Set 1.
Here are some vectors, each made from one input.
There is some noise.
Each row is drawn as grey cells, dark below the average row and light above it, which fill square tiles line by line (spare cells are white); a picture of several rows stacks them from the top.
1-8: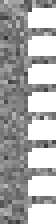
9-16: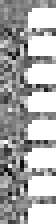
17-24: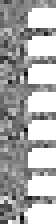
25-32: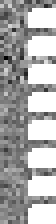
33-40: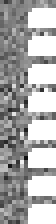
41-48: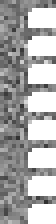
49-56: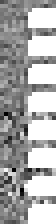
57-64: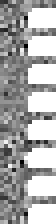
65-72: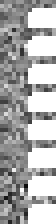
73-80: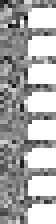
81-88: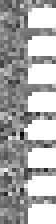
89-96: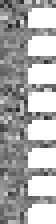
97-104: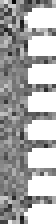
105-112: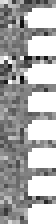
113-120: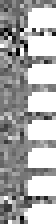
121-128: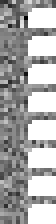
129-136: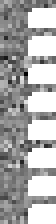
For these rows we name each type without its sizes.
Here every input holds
a true/false value, together with either a point on a circle, or a fixed value.
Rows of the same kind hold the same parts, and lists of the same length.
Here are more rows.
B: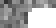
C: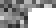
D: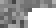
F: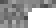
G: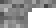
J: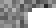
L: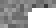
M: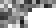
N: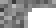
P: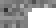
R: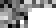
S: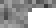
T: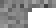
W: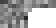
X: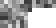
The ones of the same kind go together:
B, C, D, F, G, J, L, M, N, P, R, S, T, W
X

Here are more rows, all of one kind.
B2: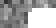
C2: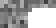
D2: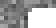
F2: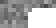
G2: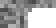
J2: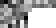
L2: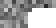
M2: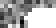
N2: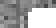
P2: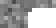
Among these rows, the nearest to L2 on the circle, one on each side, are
D2 and P2.
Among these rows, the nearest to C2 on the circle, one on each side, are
F2 and N2.
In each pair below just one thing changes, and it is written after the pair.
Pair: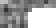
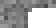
the true/false value
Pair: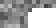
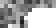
the true/false value
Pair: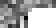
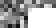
the true/false value
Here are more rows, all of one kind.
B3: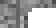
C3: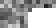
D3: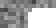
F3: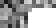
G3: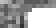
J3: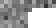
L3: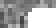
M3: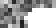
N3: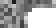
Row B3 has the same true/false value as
C3 and J3.
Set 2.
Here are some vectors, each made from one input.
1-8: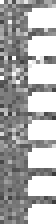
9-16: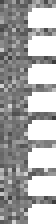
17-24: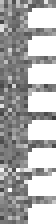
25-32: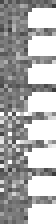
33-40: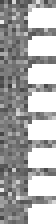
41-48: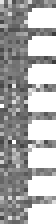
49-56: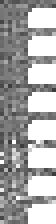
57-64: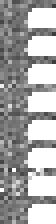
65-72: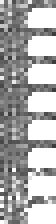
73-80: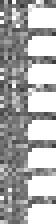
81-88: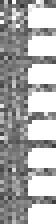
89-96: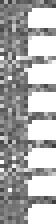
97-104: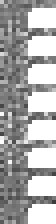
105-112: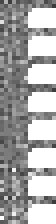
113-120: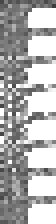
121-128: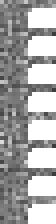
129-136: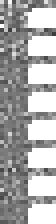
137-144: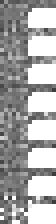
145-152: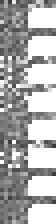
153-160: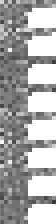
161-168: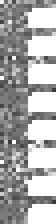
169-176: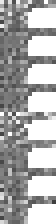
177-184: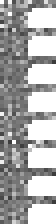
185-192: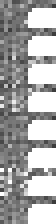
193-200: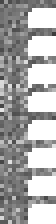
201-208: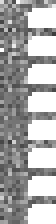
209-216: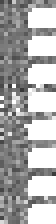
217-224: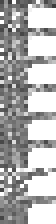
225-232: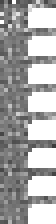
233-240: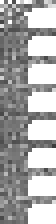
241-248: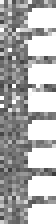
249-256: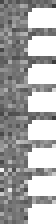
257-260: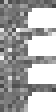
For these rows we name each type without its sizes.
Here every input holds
a point on a circle and a true/false value.
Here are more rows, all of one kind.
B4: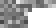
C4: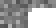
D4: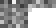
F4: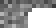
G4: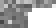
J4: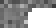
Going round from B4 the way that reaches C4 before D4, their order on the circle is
B4, F4, C4, J4, G4, D4.
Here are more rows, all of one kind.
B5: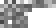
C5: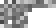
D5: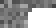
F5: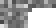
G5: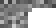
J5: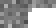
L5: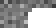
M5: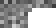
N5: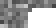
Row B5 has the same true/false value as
C5 and J5.
